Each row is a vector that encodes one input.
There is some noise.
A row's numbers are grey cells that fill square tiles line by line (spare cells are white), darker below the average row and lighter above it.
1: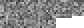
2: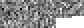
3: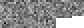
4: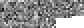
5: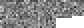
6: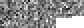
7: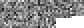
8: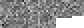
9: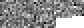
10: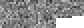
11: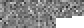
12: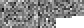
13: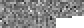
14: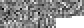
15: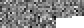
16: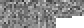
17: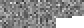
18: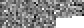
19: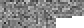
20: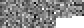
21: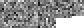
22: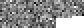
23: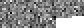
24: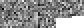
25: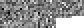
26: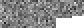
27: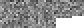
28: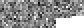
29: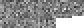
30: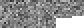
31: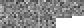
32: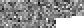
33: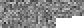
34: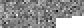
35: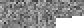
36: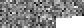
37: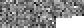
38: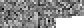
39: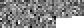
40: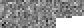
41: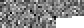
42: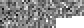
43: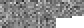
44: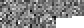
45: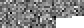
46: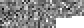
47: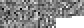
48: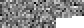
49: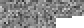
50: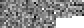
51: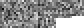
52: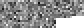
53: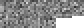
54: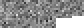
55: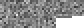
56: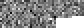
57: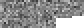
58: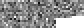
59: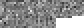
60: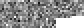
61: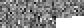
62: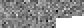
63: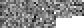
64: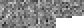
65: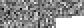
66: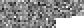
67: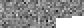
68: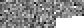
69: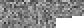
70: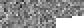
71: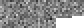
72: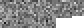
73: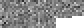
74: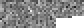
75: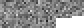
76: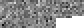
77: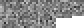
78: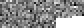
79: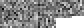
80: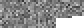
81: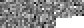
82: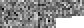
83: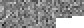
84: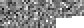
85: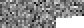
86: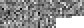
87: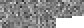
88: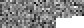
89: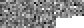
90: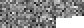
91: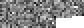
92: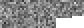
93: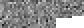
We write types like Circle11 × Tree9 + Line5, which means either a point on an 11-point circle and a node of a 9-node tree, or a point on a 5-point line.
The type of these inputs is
Label8 + Line5 + Line6.
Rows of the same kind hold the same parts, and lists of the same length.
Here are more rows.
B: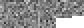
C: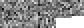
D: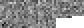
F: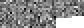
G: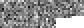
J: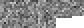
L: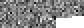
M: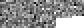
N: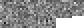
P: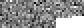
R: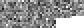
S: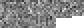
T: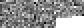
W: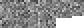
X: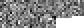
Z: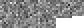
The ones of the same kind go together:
B, D, J, N, S, W, Z
C, G, R
F, L, M, P, T, X

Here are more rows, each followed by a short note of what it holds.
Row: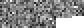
a point on a 6-point line
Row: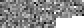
a point on a 6-point line
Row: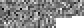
a point on a 5-point line
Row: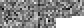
a point on a 5-point line
